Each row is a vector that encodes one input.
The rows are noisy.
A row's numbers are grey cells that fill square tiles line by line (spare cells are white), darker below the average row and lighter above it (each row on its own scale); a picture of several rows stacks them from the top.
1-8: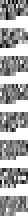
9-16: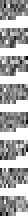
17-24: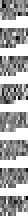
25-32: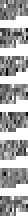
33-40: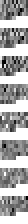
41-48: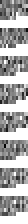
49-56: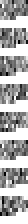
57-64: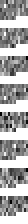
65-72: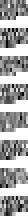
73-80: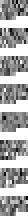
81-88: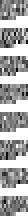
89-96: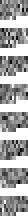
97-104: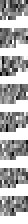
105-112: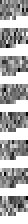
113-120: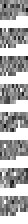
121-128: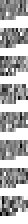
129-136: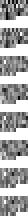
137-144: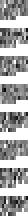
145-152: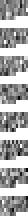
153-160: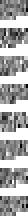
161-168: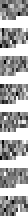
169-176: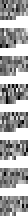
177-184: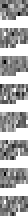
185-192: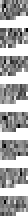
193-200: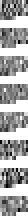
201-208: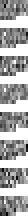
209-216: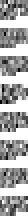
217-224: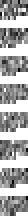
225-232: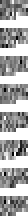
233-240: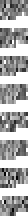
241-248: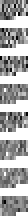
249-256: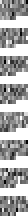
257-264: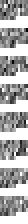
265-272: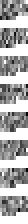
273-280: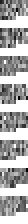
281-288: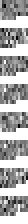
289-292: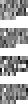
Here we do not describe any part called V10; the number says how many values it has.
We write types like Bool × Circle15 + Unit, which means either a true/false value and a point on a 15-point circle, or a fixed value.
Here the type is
(Label8 + Line9) × V10.
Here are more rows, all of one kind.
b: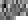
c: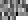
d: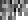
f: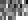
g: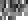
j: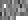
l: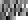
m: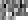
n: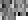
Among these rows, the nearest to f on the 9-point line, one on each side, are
m and n.
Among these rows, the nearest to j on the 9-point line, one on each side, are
l and n.
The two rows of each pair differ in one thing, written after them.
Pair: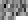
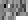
the place on the 9-point line
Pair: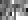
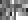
the place on the 9-point line
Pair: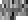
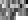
the place on the 9-point line
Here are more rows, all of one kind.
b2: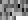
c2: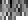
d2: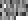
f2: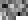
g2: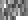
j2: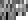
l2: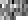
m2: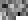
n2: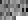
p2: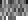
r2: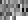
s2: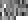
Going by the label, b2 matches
g2 and s2.
